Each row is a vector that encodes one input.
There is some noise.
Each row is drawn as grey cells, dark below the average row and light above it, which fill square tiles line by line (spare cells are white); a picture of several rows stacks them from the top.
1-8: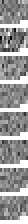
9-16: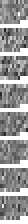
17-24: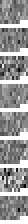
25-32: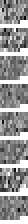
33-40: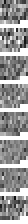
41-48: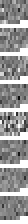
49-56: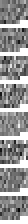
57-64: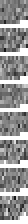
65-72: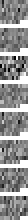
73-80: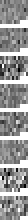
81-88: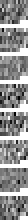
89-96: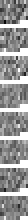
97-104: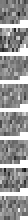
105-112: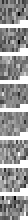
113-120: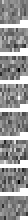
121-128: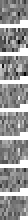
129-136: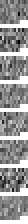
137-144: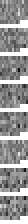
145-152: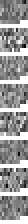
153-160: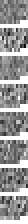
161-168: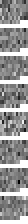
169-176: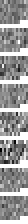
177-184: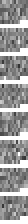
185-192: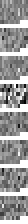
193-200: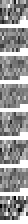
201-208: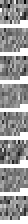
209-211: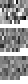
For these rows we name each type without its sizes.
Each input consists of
a point on each of three lines, together with either a point on a circle, or a point on a line.
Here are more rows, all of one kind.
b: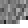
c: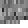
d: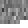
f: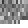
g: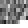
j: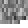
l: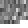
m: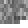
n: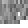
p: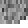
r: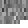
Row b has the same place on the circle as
c and g.
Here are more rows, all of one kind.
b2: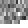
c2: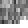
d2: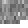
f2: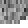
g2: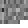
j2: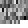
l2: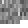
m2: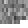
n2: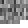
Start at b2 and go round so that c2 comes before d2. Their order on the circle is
b2, n2, m2, j2, g2, f2, l2, c2, d2.
